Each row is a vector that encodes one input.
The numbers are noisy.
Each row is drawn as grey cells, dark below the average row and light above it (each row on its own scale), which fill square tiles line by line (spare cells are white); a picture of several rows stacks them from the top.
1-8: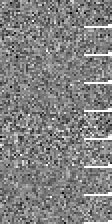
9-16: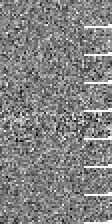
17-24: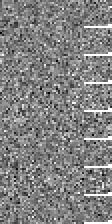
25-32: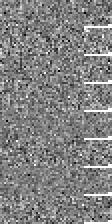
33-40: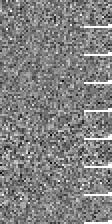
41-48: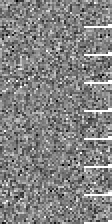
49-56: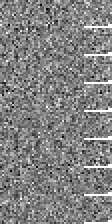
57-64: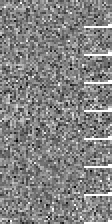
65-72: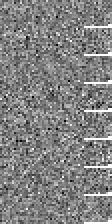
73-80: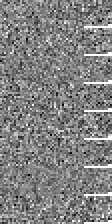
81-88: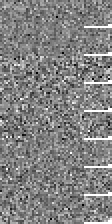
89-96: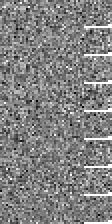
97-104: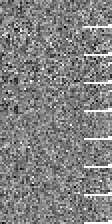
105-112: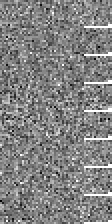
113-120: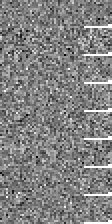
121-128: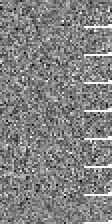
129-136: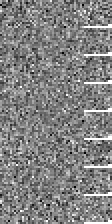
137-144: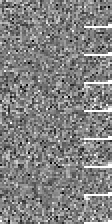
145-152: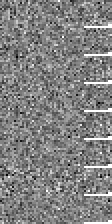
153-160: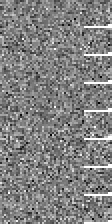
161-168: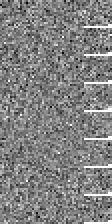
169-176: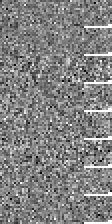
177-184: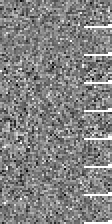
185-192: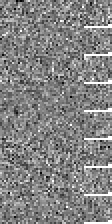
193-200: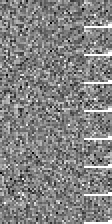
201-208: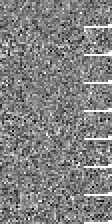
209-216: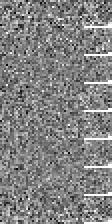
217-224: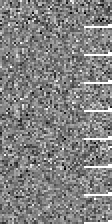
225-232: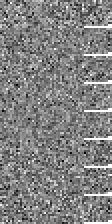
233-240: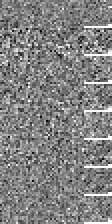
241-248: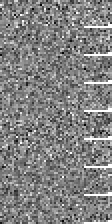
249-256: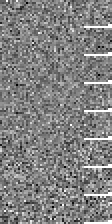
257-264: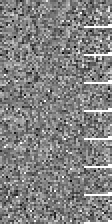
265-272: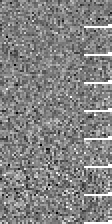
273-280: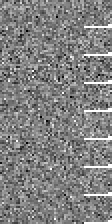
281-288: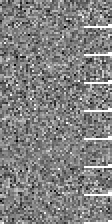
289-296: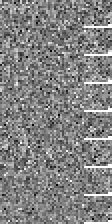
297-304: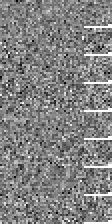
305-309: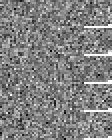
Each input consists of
either a point on a 6-point circle, or a point on a 19-point circle, or a fixed value, or a point on a 3-point line and a point on a 5-point line.
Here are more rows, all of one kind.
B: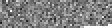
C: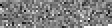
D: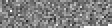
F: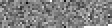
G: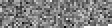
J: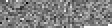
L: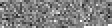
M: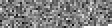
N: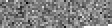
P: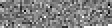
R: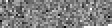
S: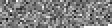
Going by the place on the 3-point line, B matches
D, J and S.
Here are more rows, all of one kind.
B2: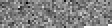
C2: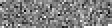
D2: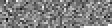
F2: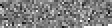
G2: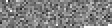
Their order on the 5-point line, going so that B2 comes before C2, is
D2, B2, G2, C2, F2.
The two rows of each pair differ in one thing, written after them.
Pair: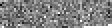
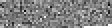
the place on the 5-point line
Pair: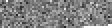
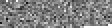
the place on the 3-point line
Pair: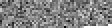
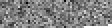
the place on the 5-point line
